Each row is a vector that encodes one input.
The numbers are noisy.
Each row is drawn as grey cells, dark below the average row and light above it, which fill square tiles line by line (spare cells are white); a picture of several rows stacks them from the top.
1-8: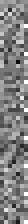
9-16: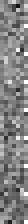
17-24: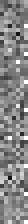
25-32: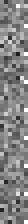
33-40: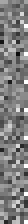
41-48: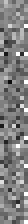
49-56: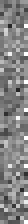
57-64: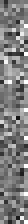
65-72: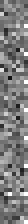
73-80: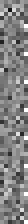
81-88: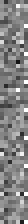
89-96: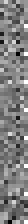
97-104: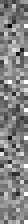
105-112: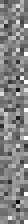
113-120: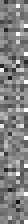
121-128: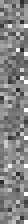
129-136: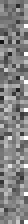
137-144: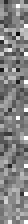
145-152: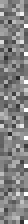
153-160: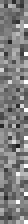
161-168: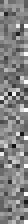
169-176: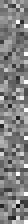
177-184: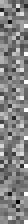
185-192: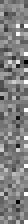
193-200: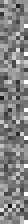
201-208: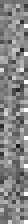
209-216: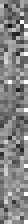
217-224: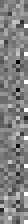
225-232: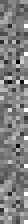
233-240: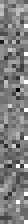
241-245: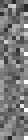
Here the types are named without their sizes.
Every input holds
either a fixed value, or a label and a true/false value.
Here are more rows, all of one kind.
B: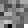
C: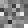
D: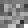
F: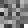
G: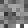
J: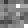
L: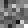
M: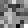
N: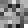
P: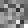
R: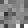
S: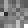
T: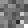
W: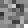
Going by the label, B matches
M, N and P.
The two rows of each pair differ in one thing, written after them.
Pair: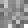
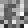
the label
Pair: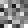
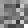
the true/false value
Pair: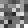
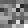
the label
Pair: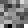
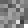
the true/false value
